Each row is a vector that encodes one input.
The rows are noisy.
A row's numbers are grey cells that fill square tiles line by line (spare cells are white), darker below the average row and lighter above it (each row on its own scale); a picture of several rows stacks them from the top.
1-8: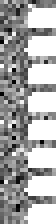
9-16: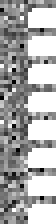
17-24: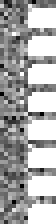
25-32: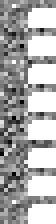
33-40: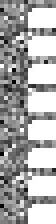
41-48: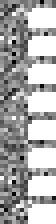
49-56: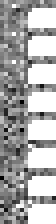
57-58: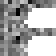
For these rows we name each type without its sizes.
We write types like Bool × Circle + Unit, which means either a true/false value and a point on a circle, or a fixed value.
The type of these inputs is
List(Line).
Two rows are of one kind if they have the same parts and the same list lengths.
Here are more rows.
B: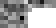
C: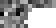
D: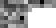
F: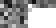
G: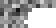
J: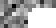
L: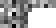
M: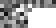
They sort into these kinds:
B, C, D, F, G
J, M
L

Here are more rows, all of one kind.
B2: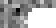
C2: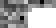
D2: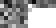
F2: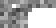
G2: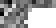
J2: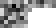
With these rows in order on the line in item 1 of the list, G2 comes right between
B2 and D2.
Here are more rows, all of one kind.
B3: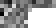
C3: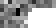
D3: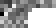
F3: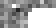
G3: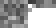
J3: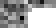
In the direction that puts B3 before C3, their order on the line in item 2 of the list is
B3, D3, J3, G3, F3, C3.
